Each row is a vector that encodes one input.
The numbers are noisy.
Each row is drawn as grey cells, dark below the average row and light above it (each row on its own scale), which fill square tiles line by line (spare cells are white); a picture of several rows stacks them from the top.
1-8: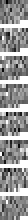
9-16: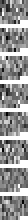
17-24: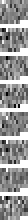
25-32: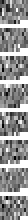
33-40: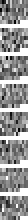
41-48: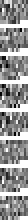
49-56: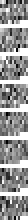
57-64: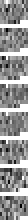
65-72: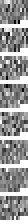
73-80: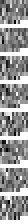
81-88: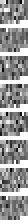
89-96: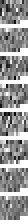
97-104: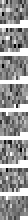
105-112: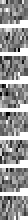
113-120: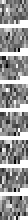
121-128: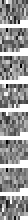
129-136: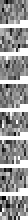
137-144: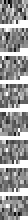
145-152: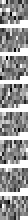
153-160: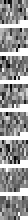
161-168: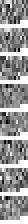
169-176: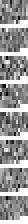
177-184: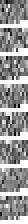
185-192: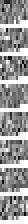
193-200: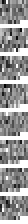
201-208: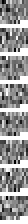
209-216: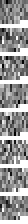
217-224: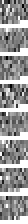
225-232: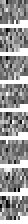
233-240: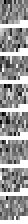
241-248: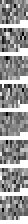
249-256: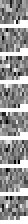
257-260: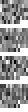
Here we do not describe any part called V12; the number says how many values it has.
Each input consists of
a list of up to two items, each a true/false value and a value of V12.
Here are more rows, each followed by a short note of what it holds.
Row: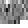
a list of one item
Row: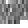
a list of one item
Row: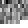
a list of two items
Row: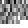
a list of two items
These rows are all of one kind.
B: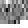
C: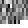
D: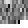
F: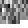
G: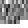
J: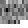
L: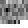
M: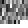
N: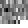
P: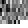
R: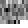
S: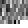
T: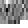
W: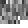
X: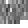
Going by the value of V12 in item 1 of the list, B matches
J, L, R and T.
